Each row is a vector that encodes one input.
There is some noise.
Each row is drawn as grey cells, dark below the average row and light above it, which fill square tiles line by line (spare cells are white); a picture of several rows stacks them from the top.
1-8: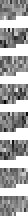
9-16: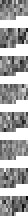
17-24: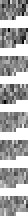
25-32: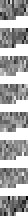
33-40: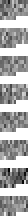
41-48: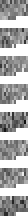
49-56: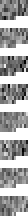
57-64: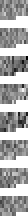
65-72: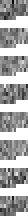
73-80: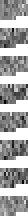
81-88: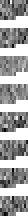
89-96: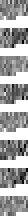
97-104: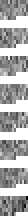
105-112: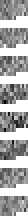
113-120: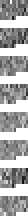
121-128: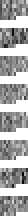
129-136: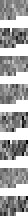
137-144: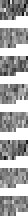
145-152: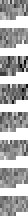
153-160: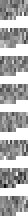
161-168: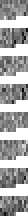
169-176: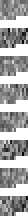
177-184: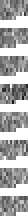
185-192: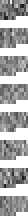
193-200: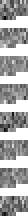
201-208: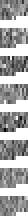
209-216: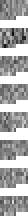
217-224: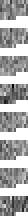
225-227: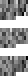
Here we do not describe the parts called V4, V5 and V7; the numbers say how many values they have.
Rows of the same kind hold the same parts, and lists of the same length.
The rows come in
3 kinds.
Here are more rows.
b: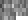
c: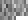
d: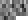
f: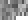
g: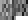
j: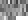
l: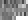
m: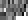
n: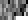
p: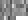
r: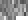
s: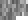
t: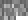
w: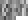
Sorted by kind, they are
b, p, s, t, w
c, f, j, l, r
d, g, m, n

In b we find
a point on a 9-point circle, a node of a 9-node tree and a value of V7.
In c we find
a node of a 9-node tree, a value of V4 and a value of V7.
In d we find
a node of each of two 9-node trees and a value of V5.
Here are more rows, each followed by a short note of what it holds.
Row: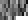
a node of each of two 9-node trees and a value of V5
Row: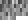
a node of a 9-node tree, a value of V4 and a value of V7
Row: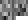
a node of each of two 9-node trees and a value of V5
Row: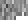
a node of a 9-node tree, a value of V4 and a value of V7
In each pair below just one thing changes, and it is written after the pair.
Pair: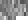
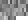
the value of V7
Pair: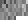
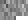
the value of V4
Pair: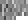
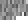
the node of the tree
